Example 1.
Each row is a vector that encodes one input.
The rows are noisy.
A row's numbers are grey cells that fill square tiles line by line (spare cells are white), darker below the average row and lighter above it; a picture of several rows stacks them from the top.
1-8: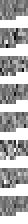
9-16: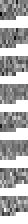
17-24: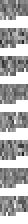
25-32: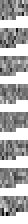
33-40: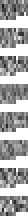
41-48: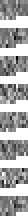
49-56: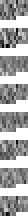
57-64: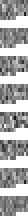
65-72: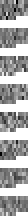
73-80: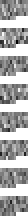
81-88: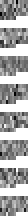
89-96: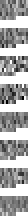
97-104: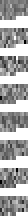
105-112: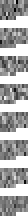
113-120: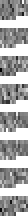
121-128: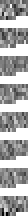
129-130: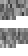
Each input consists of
a point on an 8-point line, together with either a point on a 6-point circle, or a fixed value.
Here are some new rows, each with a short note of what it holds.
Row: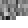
a point on a 6-point circle and a point on an 8-point line
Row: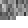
a point on a 6-point circle and a point on an 8-point line
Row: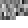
a point on a 6-point circle and a point on an 8-point line
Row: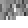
a point on a 6-point circle and a point on an 8-point line
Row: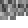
a point on an 8-point line
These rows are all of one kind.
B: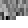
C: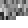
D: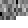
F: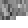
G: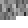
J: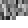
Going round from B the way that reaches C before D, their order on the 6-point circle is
B, F, C, D, J, G.
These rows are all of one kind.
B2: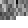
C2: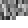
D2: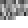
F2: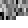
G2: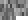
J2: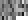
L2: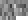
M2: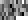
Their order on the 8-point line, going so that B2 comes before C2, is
J2, G2, M2, L2, B2, D2, C2, F2.
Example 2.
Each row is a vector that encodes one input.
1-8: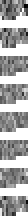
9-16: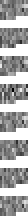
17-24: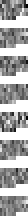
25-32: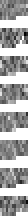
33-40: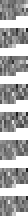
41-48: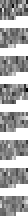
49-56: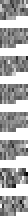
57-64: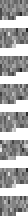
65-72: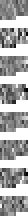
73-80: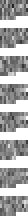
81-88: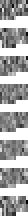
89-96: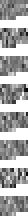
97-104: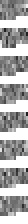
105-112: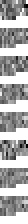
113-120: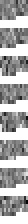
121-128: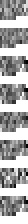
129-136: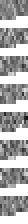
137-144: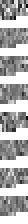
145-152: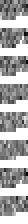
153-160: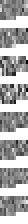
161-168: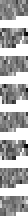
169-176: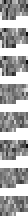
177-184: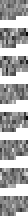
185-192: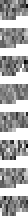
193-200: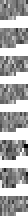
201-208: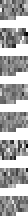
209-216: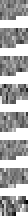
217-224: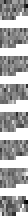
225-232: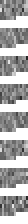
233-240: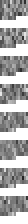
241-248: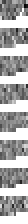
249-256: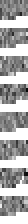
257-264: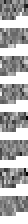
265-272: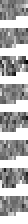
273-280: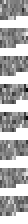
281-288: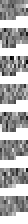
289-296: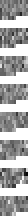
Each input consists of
either a point on a 6-point circle, or a point on a 14-point circle, or a fixed value.
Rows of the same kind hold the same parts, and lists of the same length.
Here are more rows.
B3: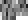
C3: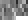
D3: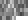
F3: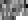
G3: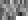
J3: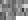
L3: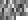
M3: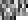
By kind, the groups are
B3, F3
C3, D3, G3, J3, L3
M3

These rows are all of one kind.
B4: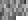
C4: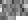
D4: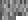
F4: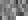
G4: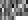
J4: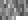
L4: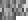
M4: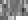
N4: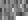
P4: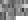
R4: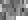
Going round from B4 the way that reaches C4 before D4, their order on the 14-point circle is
B4, L4, P4, R4, C4, M4, J4, F4, N4, G4, D4.
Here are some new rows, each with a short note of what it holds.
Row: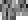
a point on a 6-point circle
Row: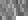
a point on a 14-point circle
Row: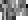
a point on a 6-point circle
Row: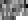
a point on a 6-point circle
